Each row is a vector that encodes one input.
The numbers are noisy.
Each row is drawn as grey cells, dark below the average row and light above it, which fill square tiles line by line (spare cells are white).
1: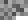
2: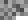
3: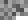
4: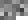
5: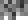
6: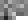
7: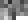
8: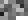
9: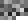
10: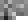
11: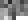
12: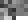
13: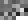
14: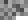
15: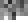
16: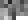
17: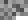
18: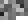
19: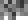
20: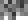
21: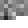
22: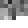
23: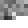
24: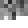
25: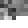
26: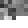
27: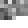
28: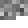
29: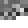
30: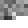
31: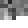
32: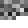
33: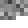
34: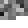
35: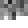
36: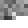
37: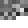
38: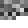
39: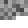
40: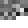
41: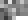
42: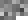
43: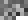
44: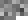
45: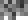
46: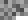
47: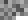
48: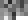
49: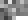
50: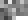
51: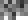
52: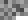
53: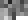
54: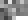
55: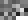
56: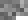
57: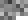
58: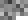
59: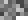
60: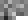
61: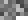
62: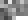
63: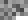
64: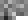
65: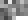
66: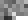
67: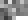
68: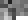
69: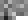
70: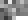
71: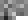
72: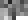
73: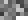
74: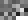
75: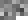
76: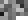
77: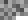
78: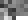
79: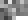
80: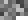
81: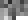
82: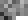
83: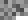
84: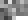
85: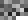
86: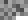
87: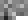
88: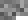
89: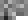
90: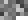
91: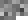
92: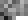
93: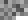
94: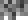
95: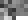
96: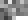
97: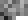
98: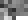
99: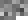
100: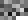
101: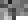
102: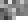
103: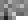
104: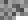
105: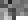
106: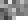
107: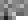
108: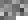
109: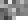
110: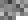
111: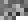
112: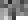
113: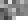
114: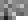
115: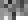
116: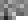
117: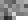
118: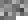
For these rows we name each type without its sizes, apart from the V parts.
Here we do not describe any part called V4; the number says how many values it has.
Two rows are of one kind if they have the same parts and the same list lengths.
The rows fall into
2 kinds.
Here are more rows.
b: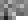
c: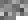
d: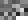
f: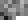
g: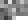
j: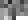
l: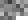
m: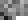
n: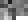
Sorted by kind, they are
b, c, f, g, l, m
d, j, n

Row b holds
a true/false value and a value of V4.
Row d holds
a point on a line and a true/false value.
